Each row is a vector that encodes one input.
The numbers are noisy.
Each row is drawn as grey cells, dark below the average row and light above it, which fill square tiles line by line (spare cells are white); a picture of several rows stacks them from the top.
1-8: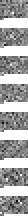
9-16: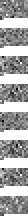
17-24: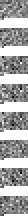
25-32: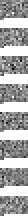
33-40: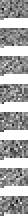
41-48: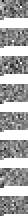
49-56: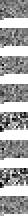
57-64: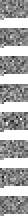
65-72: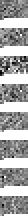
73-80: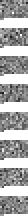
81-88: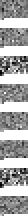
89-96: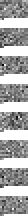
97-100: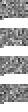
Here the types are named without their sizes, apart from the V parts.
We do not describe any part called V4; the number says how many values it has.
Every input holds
a list of items, each a label and a value of V4.
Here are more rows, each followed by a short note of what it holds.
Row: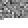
a list of three items
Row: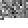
a list of one item
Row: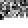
the empty list
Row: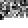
the empty list
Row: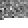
a list of two items
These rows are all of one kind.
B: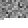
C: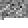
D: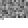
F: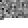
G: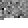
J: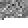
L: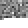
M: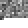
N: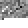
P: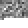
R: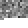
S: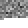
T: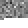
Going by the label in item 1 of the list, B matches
F and P.
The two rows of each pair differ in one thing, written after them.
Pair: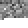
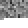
the value of V4 in item 1 of the list
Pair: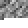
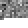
the value of V4 in item 1 of the list
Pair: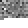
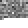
the value of V4 in item 1 of the list
